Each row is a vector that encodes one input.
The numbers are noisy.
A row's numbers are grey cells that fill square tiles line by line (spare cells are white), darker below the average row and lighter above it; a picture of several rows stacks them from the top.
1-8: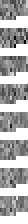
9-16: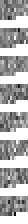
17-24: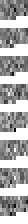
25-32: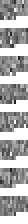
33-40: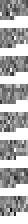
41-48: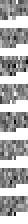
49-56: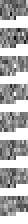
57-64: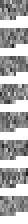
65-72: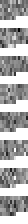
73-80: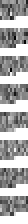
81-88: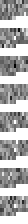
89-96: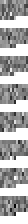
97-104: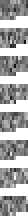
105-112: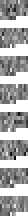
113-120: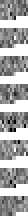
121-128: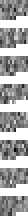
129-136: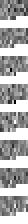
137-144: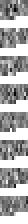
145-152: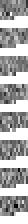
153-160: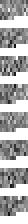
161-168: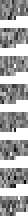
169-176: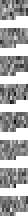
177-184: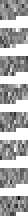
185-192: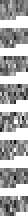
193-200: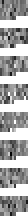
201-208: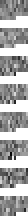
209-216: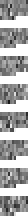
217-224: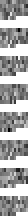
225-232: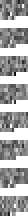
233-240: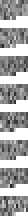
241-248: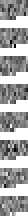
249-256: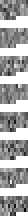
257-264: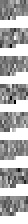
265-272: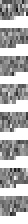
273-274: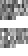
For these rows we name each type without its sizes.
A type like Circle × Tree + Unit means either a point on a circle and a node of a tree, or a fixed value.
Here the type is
Circle × (Circle × Circle + Line).
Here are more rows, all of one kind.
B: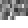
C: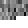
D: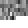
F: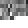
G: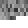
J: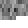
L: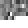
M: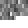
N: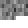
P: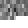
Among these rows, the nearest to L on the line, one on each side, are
G and M.
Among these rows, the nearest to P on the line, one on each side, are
C and F.
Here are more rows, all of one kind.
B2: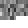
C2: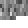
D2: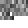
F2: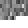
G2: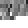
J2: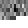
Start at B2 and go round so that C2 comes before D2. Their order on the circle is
B2, F2, J2, C2, G2, D2.
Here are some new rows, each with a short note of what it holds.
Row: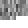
a point on each of three circles
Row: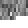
a point on a circle and a point on a line
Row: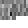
a point on each of three circles
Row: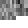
a point on each of three circles
